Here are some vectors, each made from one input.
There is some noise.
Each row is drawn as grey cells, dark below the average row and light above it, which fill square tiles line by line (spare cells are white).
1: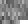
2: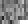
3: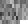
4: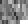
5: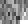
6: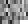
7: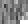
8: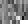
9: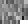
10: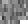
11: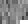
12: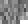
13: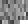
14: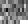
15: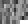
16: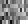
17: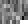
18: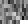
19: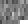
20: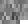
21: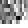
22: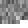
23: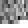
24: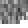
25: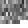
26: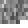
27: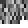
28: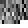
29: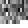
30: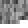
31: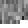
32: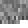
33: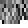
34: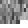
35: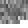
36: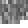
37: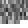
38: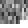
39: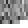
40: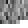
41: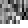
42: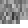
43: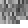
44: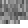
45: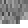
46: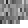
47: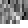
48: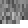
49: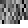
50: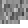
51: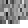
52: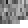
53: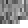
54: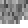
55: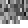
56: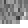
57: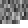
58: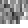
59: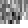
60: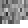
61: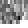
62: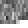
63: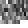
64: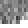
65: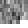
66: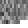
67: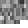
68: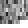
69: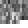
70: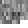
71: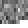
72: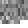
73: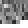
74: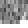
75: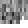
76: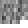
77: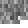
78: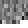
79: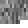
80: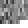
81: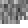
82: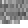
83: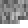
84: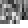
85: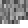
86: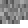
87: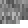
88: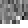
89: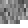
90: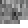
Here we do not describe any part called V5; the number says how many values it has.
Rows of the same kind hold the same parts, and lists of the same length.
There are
3 kinds of row.
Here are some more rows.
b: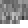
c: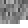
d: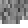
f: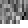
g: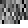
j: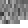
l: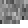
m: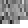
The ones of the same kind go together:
b, f, l, m
c, d, j
g

